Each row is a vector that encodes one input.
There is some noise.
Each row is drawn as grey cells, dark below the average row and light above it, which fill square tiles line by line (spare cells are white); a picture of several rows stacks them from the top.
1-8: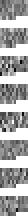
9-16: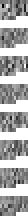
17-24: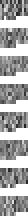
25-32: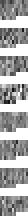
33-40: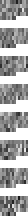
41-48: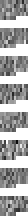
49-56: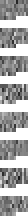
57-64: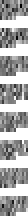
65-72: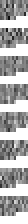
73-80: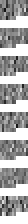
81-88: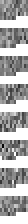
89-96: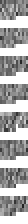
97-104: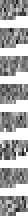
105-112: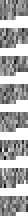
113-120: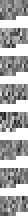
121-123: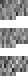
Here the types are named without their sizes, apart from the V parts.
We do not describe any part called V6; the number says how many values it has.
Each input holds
either a fixed value, or a point on each of two lines and a true/false value, or two values of V6.
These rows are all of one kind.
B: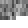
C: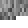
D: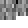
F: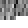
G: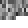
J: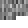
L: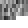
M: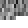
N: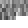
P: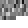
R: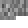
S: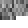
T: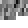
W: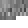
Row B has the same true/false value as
G, N and R.
